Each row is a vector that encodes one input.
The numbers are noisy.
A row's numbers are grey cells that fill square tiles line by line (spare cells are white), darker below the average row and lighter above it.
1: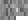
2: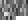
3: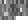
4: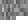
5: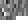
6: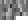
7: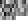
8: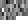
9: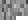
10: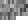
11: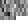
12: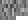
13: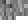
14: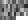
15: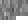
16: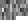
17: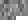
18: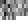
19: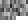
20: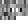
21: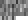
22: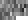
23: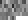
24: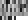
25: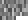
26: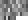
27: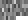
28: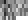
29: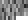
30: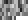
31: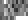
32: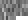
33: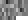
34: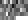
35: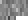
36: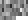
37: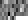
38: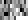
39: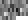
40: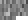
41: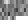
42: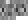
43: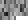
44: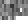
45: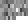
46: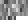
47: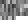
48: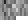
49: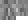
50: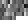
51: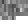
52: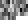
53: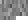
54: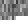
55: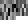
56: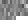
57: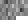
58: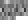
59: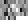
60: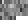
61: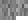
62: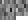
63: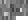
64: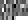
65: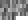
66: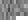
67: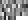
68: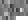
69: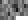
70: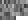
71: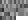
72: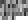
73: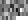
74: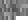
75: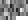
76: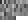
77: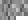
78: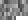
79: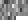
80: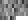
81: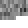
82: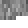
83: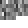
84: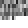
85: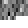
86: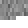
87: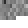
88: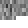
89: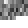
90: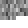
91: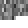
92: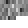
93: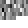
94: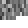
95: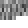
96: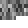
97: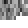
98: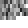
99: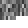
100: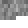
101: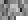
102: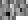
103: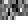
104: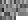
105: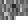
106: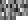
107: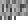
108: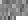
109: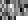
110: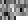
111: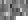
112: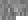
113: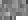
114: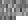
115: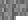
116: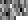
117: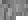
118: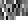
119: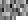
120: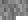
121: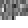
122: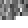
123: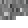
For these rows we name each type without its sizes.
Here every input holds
a point on a line and a node of a tree, together with either a fixed value, or a node of a tree.
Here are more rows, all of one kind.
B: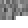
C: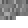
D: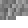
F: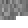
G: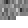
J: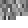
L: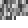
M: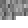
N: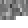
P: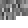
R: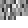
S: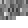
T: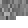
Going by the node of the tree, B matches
D and N.
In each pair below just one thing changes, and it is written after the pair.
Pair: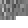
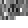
the place on the line
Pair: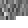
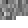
the place on the line
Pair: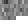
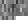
the node of the tree
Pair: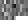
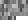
the node of the tree
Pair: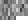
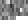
the node of the tree
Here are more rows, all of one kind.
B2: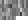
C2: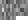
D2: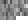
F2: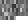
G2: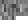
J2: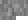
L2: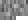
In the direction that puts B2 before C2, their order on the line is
B2, D2, L2, J2, F2, C2, G2.
